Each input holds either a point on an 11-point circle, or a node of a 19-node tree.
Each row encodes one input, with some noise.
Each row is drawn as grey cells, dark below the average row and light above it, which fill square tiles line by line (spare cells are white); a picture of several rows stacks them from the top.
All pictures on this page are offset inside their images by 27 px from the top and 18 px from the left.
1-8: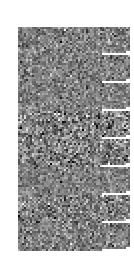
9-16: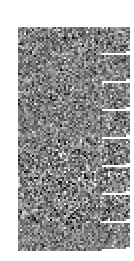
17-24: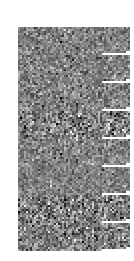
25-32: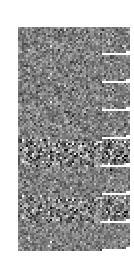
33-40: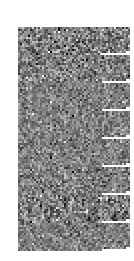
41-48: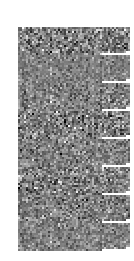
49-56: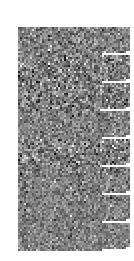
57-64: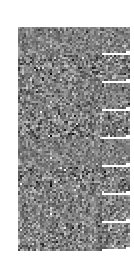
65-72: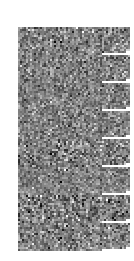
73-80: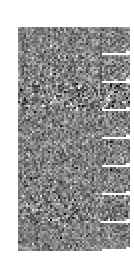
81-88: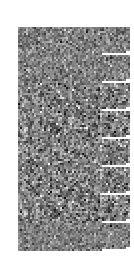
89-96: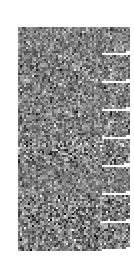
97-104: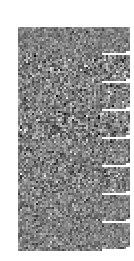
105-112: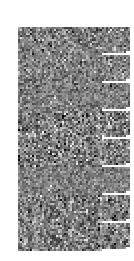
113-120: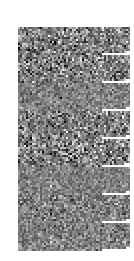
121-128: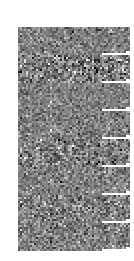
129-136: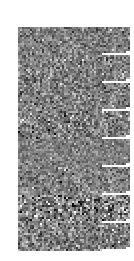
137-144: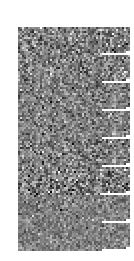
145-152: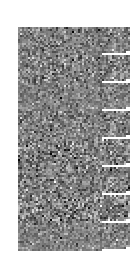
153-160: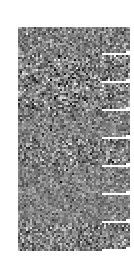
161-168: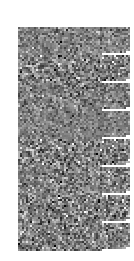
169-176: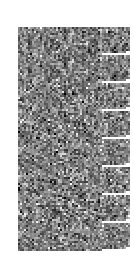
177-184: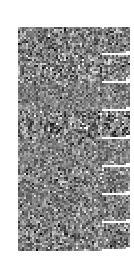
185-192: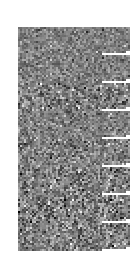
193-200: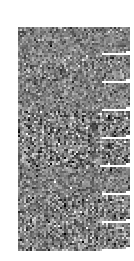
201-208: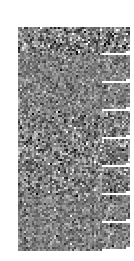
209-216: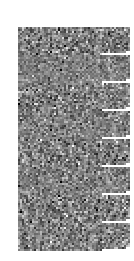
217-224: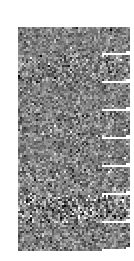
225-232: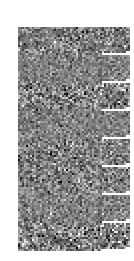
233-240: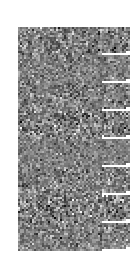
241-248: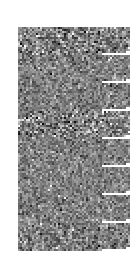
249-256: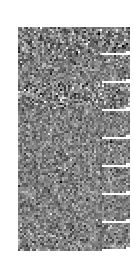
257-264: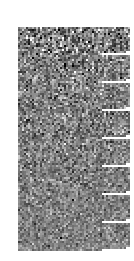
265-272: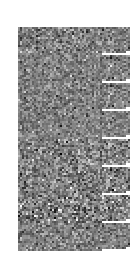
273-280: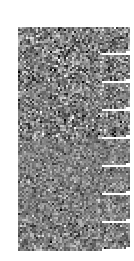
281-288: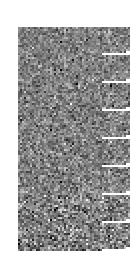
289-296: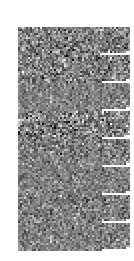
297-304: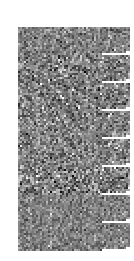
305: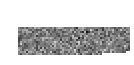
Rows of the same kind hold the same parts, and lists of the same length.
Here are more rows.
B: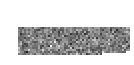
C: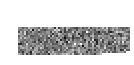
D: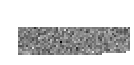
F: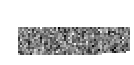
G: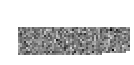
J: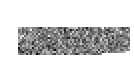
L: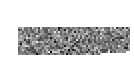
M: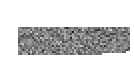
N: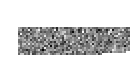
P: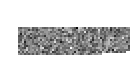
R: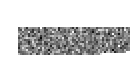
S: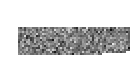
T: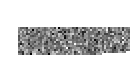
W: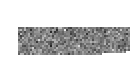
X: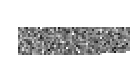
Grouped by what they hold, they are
B, D, G, M, N, P, S, W
C, F, J, L, R, T, X

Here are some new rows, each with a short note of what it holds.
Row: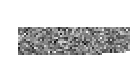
a point on an 11-point circle
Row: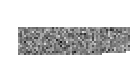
a node of a 19-node tree
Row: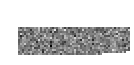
a node of a 19-node tree
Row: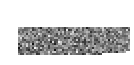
a point on an 11-point circle
